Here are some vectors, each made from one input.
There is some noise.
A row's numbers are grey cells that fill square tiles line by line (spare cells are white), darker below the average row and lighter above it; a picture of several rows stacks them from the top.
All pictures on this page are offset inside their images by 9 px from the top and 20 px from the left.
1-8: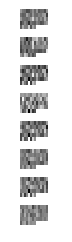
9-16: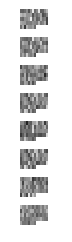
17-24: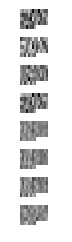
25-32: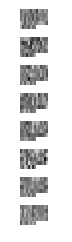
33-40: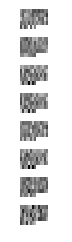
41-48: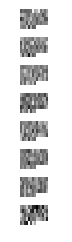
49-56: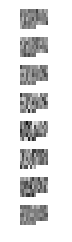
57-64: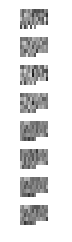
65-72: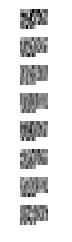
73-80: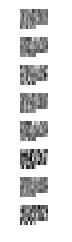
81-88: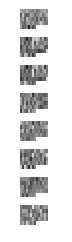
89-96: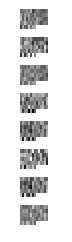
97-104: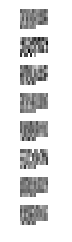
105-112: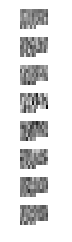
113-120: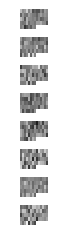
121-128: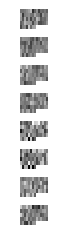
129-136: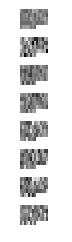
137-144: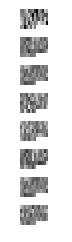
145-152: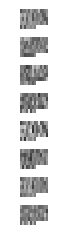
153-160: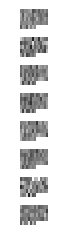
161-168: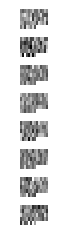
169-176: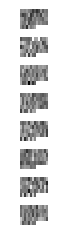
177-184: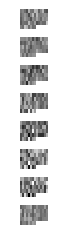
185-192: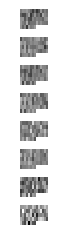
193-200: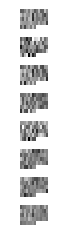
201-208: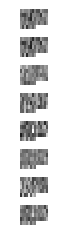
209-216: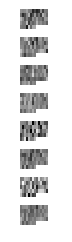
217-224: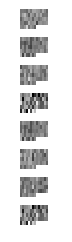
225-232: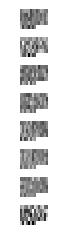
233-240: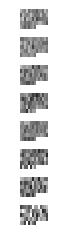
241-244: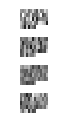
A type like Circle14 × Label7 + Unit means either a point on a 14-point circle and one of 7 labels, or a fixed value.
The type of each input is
Circle6 + Circle8.
